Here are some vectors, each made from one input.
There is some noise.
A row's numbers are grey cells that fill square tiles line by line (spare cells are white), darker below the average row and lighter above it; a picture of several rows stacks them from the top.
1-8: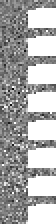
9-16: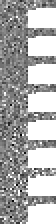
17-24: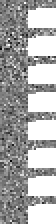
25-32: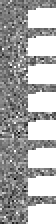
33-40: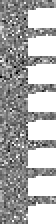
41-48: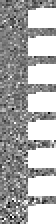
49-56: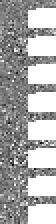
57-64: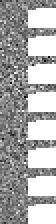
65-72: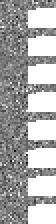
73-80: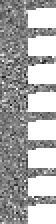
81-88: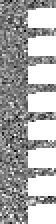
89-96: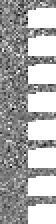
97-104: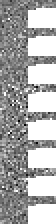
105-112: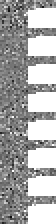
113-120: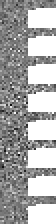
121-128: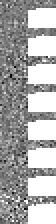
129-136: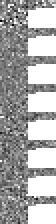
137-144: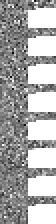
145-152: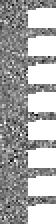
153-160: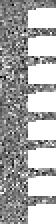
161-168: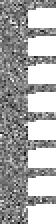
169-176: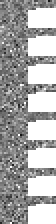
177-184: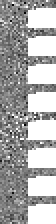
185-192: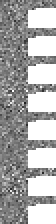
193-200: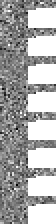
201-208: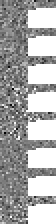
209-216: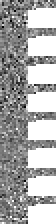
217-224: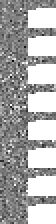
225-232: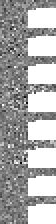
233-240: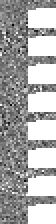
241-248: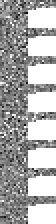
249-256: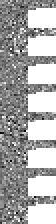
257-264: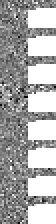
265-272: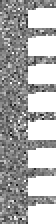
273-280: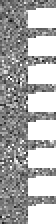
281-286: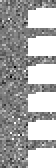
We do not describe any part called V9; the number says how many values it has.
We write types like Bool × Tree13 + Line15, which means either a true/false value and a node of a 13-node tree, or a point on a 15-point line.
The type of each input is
(Bool × Bool × Bool × Bool + Circle5) × (Line7 + V9).
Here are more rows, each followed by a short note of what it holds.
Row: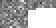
four true/false values and a value of V9
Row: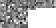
a point on a 5-point circle and a value of V9
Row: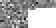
a point on a 5-point circle and a value of V9
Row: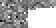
a point on a 5-point circle and a value of V9
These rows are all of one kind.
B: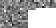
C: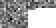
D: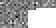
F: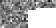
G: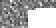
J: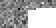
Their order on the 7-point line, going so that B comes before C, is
D, B, C, F, J, G.
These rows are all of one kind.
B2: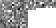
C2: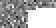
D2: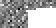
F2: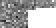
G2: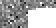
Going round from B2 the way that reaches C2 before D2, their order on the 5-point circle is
B2, G2, C2, D2, F2.
